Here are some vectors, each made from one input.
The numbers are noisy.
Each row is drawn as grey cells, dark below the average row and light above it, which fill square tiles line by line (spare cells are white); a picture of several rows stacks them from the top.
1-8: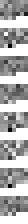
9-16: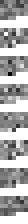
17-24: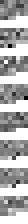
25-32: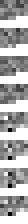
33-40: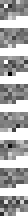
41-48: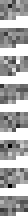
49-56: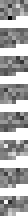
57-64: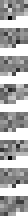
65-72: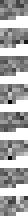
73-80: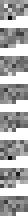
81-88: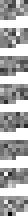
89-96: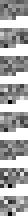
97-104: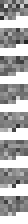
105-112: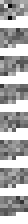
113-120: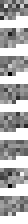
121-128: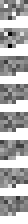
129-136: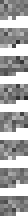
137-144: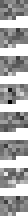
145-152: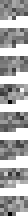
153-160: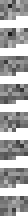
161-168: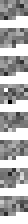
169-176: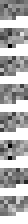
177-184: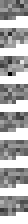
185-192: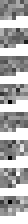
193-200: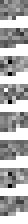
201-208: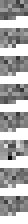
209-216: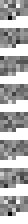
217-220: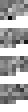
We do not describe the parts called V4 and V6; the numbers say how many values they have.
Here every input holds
either a point on an 11-point circle and a value of V6, or three true/false values and a value of V4.
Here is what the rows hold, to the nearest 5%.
About 35% of them hold a point on an 11-point circle and a value of V6. The rest hold three true/false values and a value of V4.
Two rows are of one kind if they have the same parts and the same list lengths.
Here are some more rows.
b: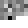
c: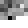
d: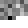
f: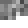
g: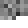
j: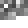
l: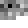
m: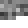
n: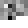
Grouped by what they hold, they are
b, c, d, j, l, n
f, g, m

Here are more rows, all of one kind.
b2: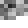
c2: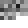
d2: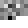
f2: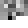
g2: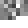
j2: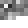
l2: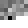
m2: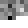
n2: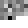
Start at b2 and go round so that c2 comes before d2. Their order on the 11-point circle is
b2, j2, c2, l2, m2, n2, d2, f2, g2.
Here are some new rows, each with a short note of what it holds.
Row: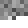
three true/false values and a value of V4
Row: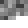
three true/false values and a value of V4
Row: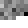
three true/false values and a value of V4
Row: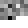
a point on an 11-point circle and a value of V6
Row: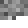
three true/false values and a value of V4
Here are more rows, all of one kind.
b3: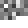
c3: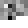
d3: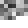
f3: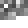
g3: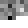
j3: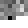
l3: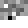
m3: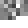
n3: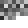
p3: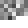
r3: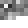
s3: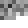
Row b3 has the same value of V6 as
f3, n3 and r3.
